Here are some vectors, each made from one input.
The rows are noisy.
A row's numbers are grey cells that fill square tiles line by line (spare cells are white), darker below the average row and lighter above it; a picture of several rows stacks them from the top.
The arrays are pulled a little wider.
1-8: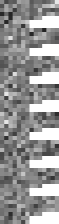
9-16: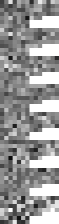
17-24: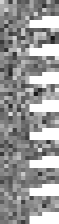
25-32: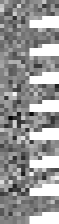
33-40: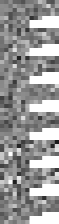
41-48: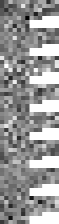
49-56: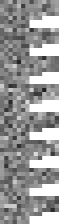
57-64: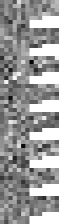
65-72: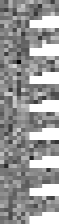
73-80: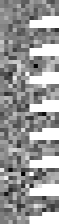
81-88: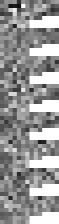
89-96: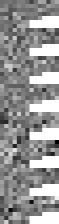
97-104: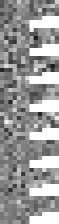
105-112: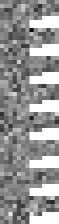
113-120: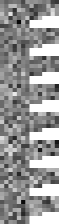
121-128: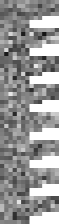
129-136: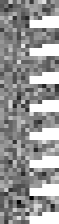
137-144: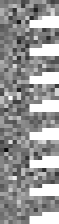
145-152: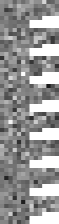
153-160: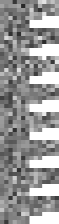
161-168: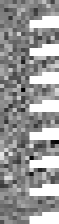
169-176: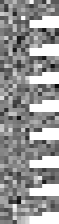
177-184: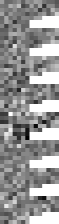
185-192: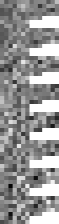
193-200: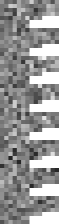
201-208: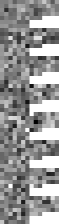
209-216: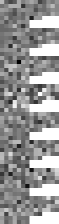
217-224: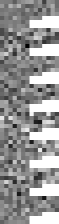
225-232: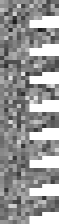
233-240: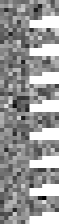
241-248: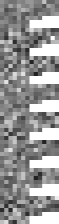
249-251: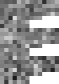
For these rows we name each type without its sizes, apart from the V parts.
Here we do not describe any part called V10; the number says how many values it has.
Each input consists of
a true/false value, together with either a point on a circle, or a value of V10.
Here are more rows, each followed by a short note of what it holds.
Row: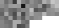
a true/false value and a value of V10
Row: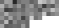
a true/false value and a value of V10
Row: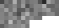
a point on a circle and a true/false value
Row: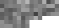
a true/false value and a value of V10
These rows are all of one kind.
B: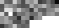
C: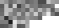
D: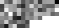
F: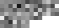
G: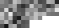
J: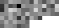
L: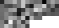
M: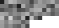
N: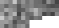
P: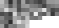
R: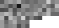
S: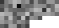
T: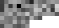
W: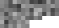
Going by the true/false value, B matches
L, N, P and W.
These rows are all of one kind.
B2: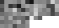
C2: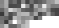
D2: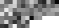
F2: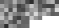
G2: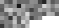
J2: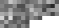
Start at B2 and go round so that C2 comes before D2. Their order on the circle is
B2, G2, C2, D2, J2, F2.
